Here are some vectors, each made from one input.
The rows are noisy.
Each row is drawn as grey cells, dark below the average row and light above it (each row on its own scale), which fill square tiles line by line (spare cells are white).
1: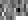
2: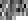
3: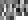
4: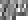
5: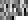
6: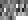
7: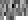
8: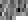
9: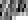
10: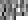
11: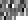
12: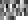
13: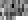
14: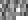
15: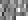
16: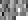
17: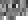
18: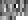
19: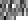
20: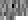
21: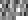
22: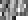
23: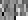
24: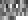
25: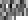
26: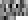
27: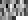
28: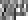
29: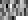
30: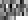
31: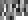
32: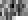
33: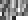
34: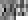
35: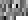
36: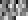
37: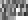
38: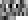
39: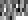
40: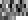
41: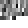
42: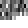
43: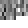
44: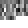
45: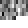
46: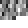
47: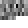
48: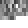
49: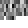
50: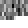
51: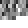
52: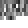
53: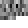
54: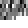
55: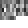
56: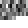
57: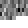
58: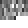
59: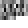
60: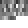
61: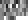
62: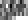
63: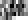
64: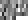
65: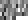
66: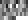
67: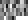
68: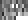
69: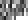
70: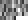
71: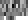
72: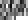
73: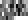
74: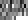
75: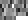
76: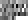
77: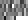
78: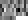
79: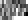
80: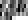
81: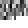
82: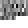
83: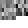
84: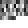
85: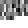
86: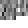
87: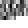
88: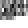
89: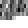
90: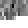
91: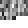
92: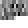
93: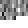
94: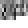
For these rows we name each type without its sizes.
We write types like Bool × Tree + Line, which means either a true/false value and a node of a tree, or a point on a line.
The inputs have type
List(Bool × Line).
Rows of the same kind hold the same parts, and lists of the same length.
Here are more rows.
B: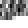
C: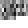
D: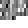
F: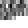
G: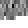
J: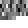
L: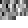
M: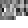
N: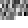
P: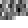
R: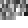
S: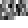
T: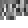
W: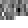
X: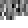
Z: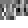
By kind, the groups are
B, C, F, G, L, X
D, J, M, P, S, T, W, Z
N, R

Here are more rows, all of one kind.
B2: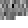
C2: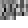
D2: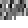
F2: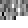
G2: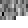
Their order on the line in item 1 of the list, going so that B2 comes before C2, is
D2, F2, B2, G2, C2.
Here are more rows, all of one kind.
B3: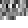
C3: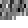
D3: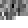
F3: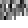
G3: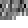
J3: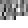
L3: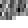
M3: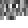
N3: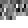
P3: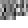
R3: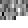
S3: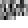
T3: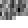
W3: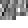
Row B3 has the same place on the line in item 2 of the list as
D3, G3, J3 and S3.
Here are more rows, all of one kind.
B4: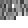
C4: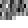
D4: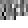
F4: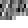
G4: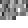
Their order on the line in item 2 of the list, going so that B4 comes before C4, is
B4, G4, D4, F4, C4.
